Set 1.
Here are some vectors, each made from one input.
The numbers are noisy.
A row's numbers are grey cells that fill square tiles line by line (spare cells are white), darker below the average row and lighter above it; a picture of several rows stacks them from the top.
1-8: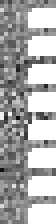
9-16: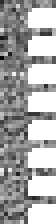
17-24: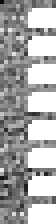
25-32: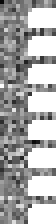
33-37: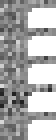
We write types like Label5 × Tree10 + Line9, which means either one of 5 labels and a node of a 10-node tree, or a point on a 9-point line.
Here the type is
Line6.
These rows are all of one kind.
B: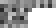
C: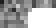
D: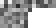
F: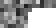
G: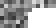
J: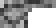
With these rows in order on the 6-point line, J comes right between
B and D.
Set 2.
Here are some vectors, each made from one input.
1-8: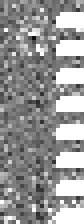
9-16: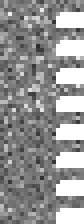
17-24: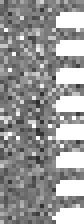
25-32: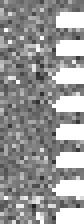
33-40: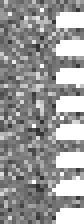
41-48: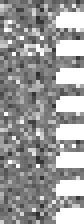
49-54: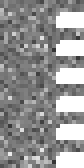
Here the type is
Bool × Bool × Bool.
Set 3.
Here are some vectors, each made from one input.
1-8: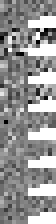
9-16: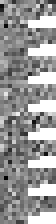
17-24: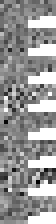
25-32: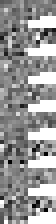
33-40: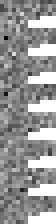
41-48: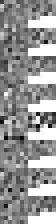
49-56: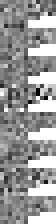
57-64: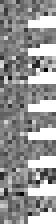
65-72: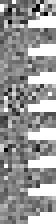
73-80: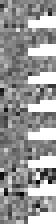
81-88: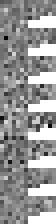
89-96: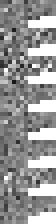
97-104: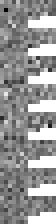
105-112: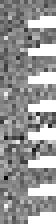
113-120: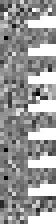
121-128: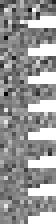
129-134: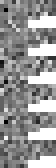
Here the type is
Circle15 + Unit.
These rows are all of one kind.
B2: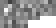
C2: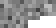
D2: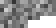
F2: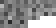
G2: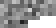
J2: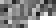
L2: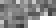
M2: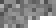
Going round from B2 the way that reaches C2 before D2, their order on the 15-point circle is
B2, F2, M2, J2, L2, G2, C2, D2.
